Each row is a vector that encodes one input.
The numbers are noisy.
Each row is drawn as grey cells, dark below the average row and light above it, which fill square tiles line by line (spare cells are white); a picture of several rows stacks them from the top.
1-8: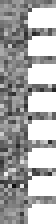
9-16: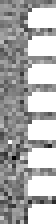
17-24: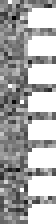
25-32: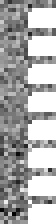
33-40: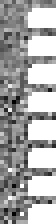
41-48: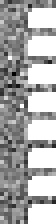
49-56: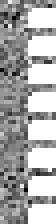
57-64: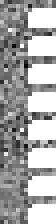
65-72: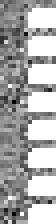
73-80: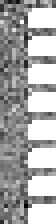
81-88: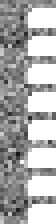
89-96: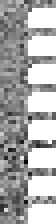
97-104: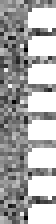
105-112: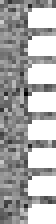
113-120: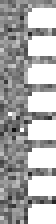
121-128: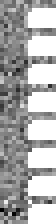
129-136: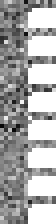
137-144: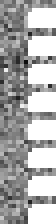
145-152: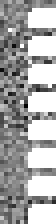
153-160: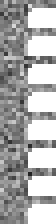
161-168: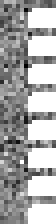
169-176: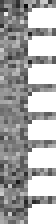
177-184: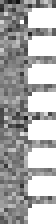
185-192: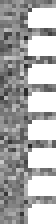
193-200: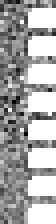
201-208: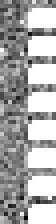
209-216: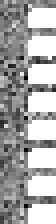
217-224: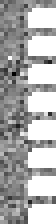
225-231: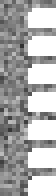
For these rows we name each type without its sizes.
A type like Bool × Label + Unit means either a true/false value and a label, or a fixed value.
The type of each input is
(Bool × Bool × Bool + Unit) × Label.
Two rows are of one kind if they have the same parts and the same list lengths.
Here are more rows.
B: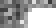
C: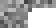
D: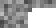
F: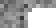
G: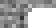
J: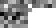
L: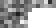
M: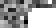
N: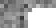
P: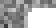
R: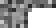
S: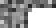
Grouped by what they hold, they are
B, C, D, F, G, J, L, N, P
M, R, S

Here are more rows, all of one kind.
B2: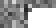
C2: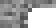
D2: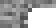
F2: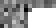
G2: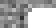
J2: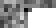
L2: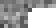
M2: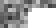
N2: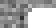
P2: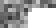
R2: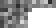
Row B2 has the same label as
F2, J2, M2 and P2.
